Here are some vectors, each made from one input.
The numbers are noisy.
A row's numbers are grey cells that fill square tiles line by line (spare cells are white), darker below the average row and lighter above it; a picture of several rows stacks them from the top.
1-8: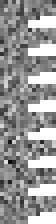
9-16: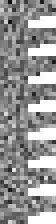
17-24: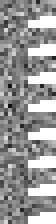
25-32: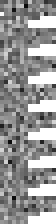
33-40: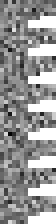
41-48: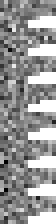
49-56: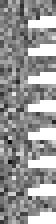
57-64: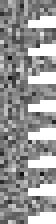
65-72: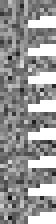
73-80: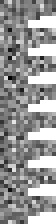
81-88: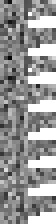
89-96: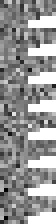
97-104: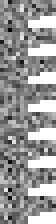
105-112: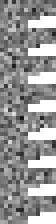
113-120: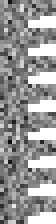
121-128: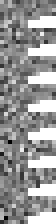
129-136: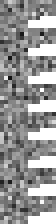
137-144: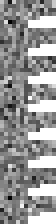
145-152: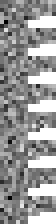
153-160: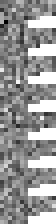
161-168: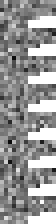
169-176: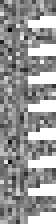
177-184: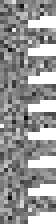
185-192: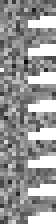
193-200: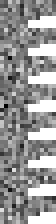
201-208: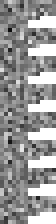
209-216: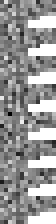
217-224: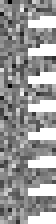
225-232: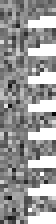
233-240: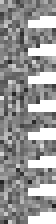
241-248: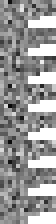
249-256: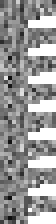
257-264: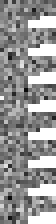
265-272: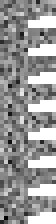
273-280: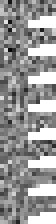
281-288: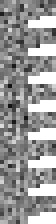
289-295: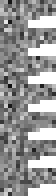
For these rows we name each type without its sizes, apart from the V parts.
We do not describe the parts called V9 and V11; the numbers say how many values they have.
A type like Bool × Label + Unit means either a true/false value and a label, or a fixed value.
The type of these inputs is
Bool × V9 + Line × V11.
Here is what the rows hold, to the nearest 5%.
About 55% of them hold a point on a line and a value of V11. The rest hold a true/false value and a value of V9.
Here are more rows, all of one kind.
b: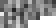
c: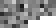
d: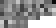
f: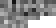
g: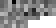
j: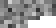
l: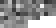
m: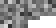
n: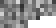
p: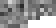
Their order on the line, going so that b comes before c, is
m, f, g, l, d, b, c, p, n, j.
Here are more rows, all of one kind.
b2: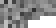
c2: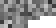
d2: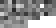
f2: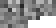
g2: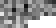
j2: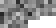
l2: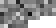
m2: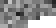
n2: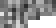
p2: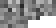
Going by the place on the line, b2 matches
c2 and j2.
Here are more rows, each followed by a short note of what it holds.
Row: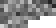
a point on a line and a value of V11
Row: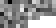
a true/false value and a value of V9
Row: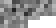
a point on a line and a value of V11
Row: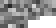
a true/false value and a value of V9
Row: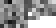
a true/false value and a value of V9
